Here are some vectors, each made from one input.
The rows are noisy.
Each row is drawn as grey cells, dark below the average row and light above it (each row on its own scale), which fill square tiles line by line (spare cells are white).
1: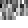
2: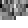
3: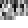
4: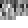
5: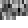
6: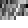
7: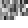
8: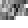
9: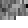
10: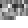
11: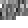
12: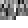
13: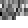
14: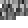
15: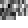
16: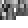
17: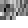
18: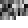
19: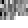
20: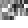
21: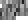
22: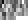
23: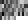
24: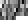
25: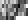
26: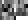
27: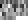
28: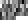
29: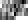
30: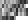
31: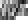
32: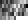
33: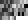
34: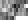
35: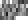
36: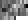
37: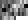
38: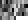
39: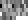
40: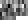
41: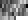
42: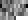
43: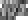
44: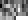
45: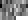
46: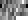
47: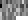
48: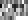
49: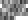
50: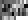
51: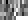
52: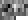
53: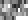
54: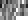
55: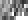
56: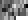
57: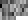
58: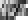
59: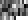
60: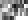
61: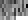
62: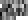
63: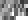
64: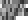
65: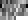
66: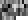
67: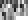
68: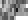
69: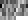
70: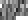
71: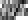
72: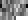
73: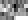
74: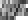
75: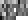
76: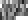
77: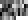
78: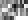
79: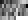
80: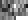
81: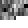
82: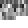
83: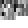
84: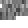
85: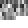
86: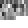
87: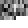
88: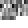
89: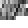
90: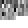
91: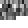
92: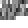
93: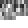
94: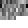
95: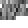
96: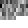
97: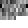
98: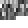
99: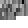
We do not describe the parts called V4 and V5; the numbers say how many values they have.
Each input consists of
a point on each of two 3-point lines, a true/false value, a value of V4 and a value of V5.
